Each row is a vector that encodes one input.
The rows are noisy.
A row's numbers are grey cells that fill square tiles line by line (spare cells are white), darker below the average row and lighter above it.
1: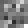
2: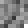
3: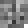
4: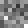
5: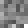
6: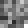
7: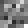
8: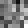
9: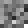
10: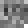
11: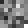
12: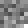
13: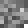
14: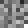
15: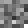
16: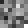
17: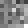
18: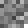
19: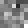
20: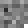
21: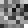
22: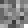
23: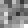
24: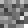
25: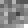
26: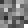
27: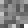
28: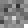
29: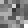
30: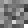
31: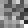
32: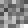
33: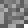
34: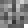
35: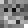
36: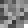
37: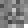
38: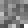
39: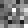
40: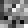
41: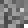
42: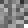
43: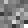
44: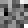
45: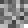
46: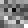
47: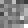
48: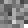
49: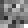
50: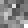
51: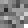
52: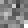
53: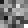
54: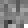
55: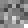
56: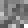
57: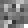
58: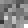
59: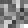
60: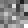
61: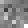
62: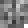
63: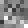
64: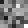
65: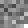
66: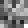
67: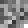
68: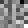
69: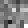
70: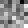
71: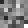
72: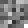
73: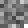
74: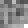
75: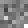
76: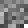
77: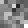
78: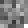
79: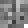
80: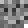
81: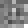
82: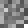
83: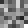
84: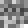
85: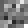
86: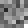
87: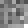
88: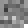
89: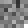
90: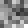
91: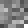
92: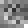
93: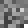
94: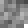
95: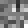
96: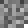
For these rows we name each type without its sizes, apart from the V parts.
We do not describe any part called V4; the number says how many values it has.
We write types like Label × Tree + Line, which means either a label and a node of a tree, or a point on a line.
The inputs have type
List(Line) × V4.
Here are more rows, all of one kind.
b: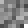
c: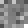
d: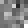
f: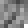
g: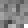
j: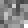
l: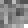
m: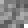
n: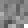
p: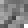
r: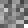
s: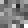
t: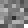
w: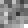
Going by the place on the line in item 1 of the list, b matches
c, d and m.
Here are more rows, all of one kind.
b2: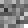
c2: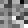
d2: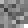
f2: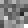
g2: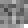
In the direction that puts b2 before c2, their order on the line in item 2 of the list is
f2, b2, c2, g2, d2.
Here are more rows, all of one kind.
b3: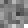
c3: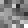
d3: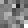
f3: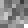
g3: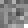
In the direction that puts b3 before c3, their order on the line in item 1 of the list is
d3, f3, g3, b3, c3.
